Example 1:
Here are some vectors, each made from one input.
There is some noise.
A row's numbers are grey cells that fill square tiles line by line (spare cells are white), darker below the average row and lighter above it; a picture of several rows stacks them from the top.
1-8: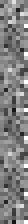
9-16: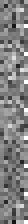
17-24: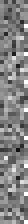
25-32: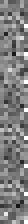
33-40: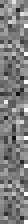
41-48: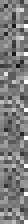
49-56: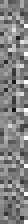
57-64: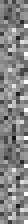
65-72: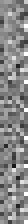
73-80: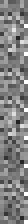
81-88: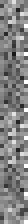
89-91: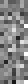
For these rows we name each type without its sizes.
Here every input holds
a label.
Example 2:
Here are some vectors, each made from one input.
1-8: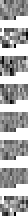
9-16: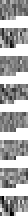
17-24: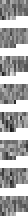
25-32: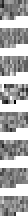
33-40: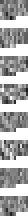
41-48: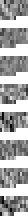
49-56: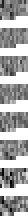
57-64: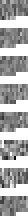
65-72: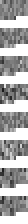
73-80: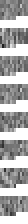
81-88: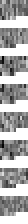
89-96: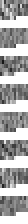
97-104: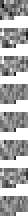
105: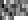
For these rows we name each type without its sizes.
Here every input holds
a point on a line.
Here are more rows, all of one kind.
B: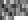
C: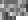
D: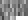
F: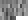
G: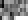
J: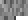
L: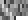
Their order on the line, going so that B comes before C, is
B, D, G, L, J, F, C.
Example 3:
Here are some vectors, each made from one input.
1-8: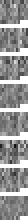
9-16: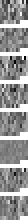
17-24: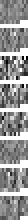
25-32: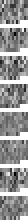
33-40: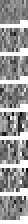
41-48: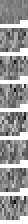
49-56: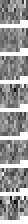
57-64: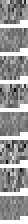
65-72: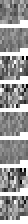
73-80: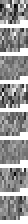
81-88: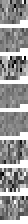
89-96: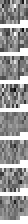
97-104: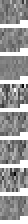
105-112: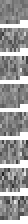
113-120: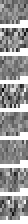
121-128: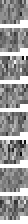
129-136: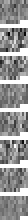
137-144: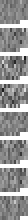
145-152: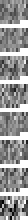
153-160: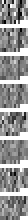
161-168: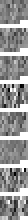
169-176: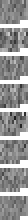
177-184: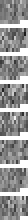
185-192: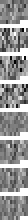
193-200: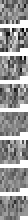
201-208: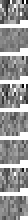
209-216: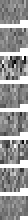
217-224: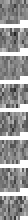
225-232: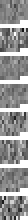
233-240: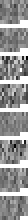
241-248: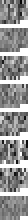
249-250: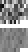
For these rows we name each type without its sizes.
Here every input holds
a point on a line.
